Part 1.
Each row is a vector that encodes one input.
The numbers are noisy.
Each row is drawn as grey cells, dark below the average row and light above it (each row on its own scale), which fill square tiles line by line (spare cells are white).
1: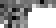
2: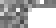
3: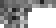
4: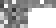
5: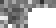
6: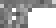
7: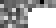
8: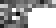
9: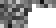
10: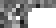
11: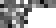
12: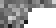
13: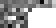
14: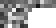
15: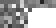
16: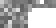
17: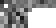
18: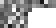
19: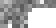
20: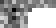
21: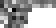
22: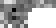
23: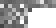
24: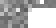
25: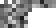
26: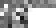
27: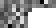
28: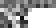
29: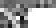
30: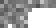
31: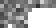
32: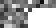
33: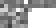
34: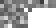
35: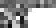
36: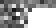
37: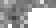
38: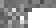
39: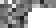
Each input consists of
one of 5 labels.
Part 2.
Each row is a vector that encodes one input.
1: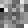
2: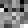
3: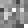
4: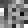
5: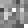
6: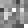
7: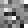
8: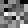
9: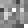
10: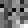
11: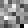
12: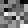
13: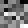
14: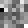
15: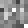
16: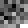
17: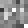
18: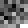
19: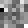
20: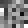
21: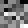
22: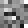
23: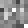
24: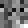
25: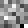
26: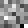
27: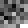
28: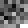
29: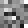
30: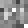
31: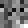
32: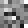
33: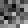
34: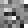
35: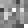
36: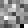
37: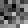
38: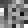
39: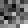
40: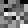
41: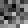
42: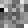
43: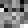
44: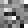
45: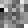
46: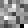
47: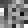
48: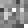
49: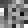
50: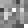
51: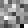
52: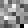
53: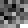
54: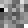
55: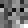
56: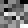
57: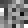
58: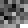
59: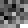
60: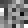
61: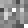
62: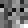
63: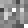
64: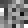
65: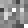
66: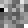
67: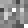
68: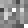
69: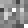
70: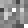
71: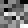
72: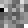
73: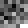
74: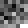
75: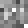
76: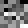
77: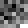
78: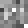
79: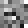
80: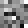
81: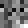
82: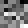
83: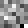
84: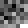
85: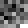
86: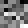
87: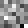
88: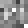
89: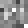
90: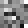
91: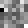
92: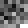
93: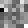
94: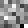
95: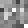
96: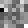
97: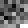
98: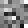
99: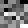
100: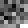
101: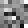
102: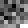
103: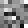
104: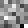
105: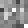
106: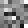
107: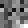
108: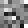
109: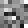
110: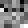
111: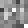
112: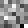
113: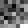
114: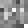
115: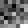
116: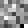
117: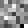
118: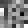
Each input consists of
either a fixed value, or three true/false values.
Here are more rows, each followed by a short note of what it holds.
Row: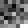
three true/false values
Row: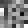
a fixed value
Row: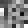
a fixed value
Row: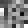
a fixed value
